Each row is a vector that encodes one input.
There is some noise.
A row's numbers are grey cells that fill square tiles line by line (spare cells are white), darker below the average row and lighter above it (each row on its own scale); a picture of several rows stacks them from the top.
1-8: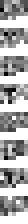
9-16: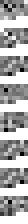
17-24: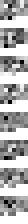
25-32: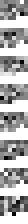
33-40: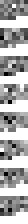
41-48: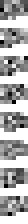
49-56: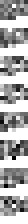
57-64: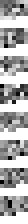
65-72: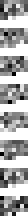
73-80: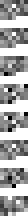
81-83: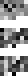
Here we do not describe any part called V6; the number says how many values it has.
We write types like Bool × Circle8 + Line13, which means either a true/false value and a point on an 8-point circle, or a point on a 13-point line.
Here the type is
(Bool × Bool × Bool + Unit) × V6 + Line5.
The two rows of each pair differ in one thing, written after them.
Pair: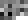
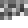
the value of V6
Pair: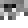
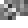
the value of V6
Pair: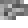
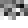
the value of V6
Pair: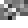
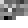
the value of V6
